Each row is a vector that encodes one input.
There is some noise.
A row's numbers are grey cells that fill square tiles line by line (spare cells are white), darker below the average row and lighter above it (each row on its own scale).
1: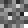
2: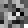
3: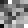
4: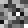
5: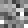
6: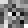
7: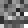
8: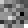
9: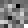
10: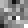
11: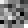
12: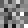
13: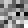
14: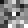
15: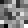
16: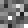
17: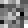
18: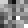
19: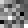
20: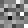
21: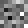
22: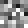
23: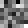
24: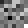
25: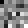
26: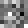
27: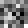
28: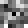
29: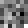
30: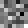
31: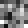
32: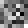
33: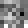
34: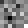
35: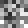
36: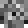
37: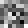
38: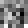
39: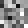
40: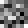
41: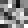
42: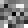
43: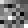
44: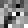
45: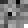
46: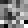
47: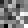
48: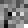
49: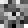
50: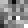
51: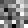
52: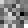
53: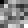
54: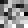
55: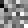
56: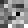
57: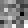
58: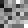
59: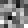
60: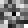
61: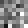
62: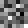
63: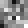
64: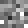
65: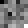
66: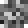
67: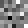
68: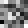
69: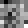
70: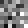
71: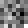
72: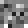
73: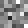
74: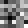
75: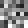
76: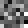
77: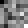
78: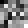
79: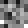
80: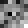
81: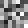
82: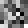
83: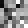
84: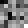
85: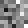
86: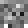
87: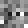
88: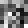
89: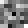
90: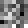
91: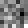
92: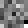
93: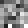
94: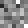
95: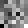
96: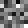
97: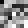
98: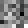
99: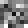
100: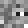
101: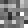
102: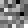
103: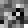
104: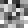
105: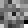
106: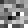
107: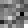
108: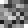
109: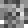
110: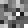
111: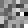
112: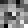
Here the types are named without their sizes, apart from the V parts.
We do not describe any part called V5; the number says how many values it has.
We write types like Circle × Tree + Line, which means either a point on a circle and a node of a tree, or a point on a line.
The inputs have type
List(Bool × V5).
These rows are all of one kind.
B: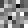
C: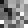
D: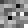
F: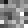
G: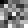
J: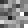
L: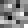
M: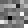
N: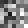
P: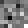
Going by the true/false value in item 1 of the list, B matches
G, N and P.
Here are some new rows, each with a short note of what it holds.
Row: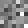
a list of two items
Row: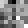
the empty list
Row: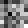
a list of two items
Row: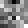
the empty list
